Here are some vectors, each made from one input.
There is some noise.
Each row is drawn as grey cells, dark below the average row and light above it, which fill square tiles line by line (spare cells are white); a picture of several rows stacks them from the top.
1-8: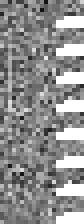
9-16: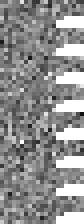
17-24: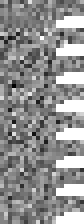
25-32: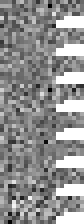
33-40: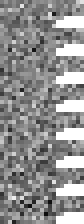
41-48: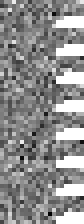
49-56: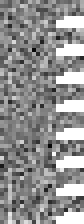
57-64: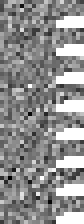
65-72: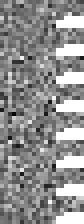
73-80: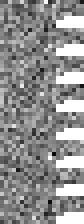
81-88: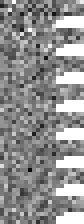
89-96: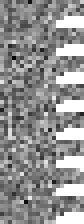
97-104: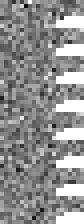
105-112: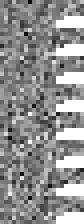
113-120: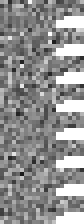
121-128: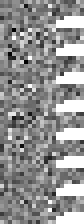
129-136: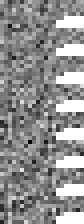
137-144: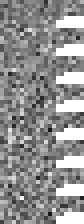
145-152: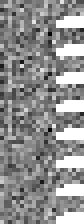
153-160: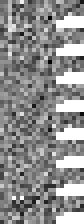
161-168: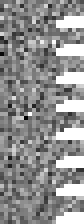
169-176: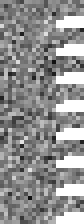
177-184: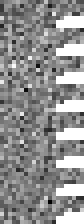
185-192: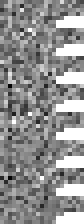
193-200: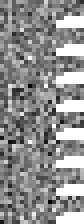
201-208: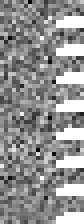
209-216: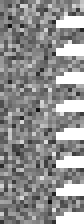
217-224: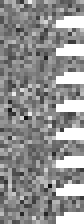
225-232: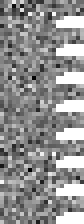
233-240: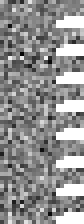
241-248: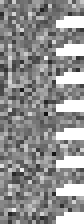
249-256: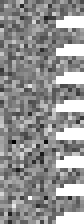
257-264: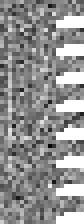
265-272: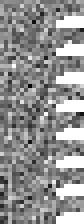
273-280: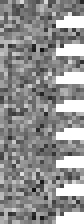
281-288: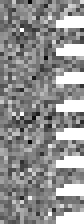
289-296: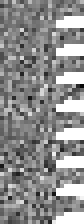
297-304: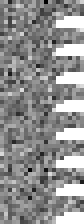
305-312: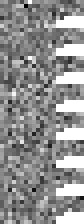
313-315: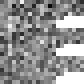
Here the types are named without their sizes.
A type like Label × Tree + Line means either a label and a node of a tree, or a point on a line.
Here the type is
List(Line) + Tree.
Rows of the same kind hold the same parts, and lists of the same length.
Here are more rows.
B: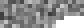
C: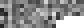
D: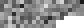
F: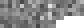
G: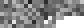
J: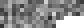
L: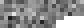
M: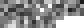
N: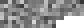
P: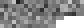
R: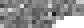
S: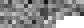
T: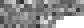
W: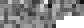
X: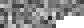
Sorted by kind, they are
B, F, G, L, P, R, S, T
C, J, W, X
D, N
M

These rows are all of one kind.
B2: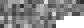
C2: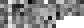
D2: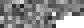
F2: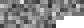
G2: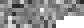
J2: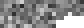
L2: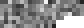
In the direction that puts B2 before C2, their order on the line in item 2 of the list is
L2, B2, D2, C2, J2, F2, G2.
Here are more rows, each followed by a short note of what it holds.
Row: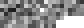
the empty list
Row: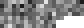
a list of two items
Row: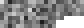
a node of a tree
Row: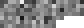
a list of one item
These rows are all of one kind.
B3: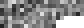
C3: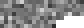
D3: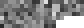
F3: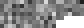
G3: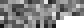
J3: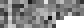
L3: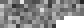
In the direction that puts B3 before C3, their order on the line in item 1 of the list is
J3, B3, F3, C3, G3, L3, D3.
